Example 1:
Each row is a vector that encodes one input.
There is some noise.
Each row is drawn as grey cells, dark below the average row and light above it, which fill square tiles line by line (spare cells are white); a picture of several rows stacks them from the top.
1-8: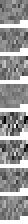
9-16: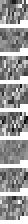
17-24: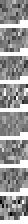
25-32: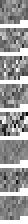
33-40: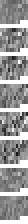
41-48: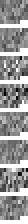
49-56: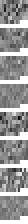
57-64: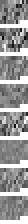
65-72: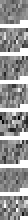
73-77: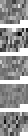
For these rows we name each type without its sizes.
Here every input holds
either a point on a circle and a true/false value, or a fixed value.
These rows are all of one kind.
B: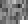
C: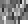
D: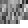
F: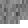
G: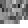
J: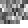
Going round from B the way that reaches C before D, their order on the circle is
B, C, G, J, D, F.
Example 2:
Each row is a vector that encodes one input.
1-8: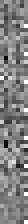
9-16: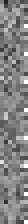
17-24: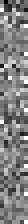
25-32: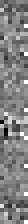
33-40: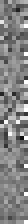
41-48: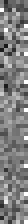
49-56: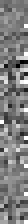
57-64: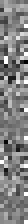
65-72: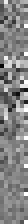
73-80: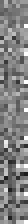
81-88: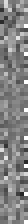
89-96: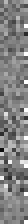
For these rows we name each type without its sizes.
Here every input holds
either a fixed value, or a point on each of two lines, or four true/false values.
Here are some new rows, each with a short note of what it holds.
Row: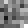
a fixed value
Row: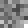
a point on each of two lines
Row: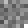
four true/false values
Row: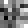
a fixed value
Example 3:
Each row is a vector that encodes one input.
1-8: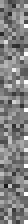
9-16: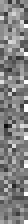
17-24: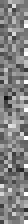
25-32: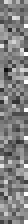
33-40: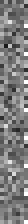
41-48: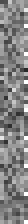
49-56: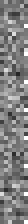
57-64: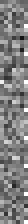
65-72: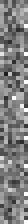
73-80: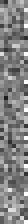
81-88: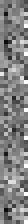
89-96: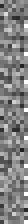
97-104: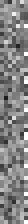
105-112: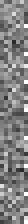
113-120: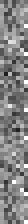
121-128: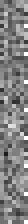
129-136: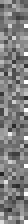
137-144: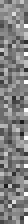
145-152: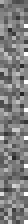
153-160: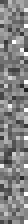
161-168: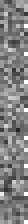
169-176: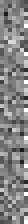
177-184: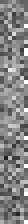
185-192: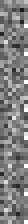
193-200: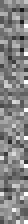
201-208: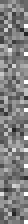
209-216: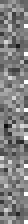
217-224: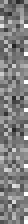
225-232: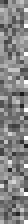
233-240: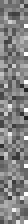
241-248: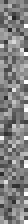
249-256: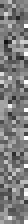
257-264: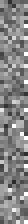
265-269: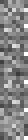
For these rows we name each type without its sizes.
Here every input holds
a label and a point on a line.
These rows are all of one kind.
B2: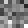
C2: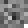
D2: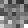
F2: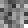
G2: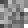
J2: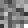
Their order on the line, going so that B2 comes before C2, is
F2, D2, B2, G2, J2, C2.
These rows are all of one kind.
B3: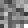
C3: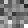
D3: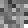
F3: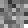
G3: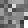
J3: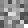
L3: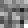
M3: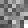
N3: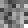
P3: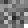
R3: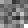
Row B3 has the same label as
D3, F3 and N3.
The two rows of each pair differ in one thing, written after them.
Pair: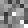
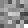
the place on the line
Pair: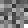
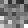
the label
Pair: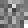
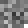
the label
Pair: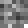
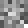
the label
